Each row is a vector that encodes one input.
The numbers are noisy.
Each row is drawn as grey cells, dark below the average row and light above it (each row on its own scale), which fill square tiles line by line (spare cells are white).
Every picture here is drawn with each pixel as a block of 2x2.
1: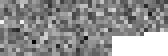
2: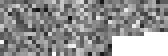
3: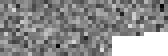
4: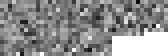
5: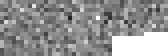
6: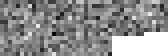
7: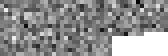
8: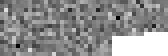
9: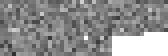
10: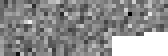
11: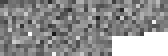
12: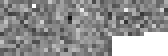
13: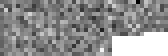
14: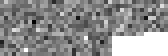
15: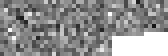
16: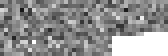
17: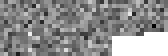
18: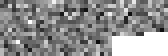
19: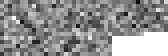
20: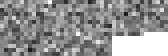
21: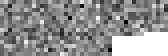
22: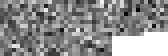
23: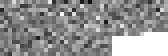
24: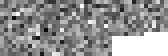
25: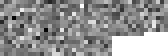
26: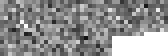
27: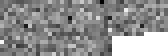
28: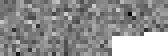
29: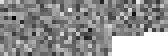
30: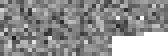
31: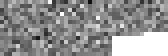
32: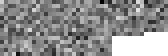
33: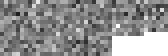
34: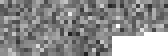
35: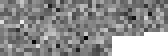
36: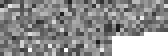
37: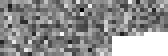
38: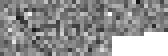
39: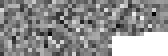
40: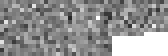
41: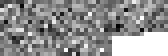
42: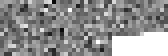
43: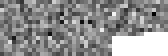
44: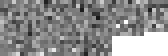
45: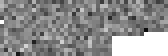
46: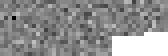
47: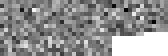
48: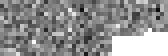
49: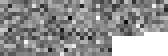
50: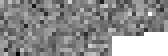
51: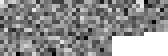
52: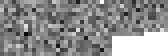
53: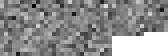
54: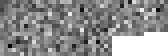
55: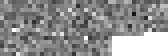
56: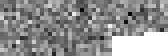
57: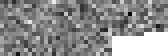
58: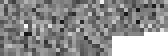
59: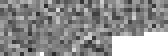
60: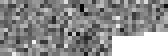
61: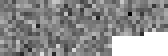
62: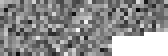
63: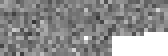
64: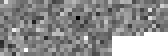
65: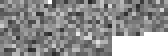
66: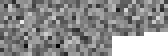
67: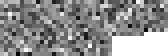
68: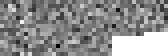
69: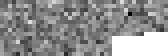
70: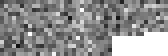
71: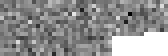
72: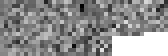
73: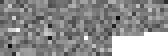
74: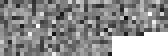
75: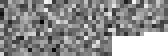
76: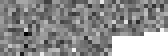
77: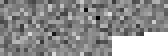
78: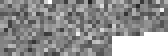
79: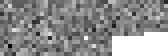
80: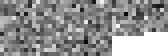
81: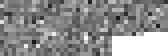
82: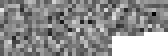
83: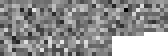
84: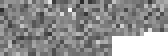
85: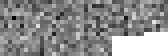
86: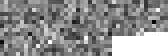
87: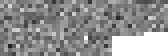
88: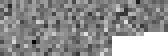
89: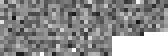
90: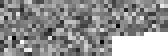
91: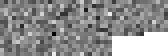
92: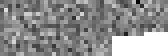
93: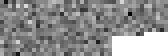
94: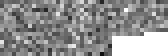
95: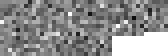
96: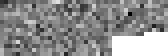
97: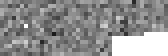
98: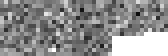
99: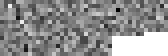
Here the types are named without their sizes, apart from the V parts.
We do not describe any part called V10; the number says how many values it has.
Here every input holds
a value of V10, together with either a point on a line, or a node of a tree.
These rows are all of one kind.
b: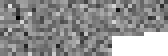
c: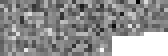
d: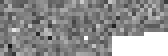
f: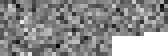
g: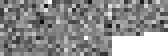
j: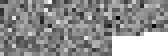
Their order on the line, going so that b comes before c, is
b, g, j, d, f, c.
